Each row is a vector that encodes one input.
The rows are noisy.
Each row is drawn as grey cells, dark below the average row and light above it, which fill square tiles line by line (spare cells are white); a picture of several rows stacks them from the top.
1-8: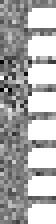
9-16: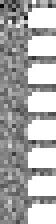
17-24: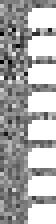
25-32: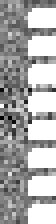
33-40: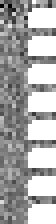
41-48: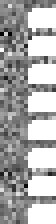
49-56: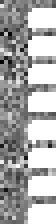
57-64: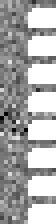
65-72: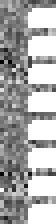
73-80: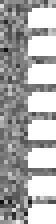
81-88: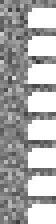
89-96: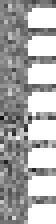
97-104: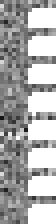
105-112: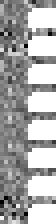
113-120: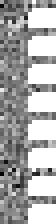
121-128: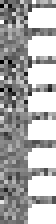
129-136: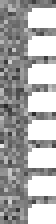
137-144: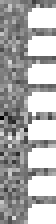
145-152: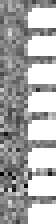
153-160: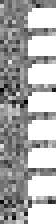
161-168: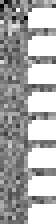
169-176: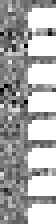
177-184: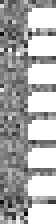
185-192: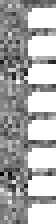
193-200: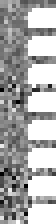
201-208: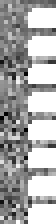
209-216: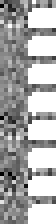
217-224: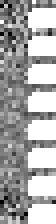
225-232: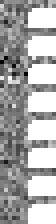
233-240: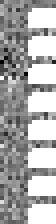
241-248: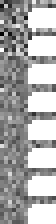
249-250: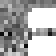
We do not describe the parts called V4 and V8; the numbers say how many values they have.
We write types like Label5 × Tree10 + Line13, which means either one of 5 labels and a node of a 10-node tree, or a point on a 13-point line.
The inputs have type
(Bool × Bool × Bool × Bool + Unit) × (Line7 + V4 × V8) + List3(Line5).
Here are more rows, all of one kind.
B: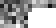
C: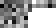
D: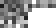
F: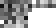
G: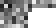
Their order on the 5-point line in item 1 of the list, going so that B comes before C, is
B, G, F, C, D.
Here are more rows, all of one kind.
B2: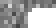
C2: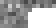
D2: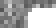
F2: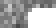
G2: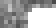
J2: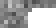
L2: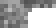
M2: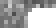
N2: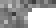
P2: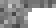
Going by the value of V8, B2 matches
J2, N2 and P2.
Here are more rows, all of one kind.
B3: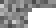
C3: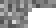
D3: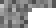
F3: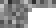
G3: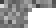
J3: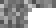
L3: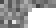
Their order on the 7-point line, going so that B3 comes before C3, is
D3, B3, C3, G3, L3, J3, F3.
